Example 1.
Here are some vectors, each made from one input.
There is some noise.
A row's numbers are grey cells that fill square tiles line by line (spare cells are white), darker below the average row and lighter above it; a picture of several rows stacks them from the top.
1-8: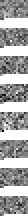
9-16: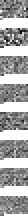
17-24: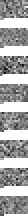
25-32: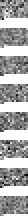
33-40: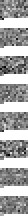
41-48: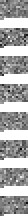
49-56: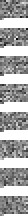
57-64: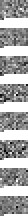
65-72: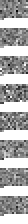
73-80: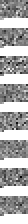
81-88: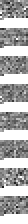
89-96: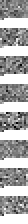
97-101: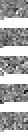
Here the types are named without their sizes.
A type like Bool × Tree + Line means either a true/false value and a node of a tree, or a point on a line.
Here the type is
(Bool × Bool × Bool + Unit) × Line.
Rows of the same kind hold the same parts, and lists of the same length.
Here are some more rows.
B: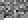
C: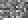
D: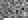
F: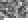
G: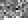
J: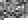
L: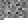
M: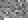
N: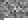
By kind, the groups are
B, D
C, F, G, J, L, M, N

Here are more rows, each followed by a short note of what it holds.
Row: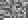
a point on a line
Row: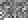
a point on a line
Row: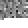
a point on a line
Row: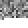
a point on a line
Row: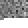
a point on a line
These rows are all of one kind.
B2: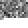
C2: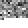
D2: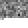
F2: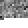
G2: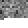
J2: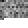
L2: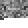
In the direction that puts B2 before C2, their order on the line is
F2, J2, L2, G2, D2, B2, C2.
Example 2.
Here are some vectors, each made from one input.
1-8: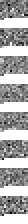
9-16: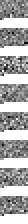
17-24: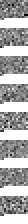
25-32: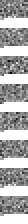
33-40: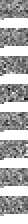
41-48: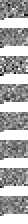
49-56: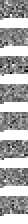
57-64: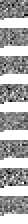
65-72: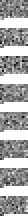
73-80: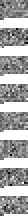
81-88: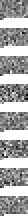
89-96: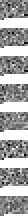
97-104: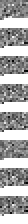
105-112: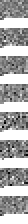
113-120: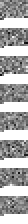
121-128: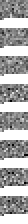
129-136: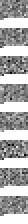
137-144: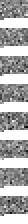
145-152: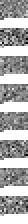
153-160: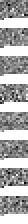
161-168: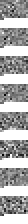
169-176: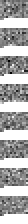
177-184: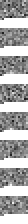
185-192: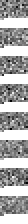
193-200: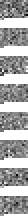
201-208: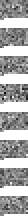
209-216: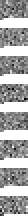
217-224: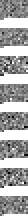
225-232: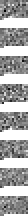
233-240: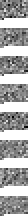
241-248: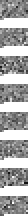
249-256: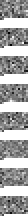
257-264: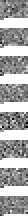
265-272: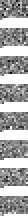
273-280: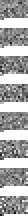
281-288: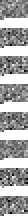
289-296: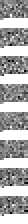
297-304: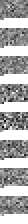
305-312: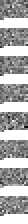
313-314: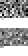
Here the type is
(Bool × Bool × Bool × Bool + Unit) × Label8.
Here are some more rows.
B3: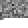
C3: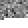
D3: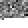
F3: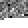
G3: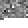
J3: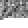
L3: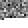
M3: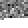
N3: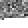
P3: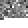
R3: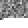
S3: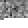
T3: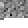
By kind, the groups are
B3, C3, G3, J3, P3, R3, S3, T3
D3, F3, L3, M3, N3

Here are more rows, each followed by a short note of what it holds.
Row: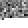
one of 8 labels
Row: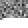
one of 8 labels and four true/false values
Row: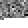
one of 8 labels
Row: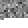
one of 8 labels and four true/false values
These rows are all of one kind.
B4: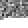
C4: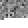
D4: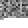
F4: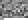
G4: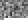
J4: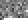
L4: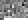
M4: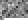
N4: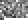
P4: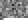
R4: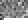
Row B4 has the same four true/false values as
C4 and G4.
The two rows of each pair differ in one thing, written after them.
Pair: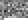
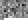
the label
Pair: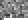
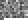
the label
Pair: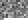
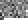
the label
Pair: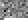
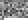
the label
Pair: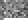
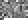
one of the four true/false values
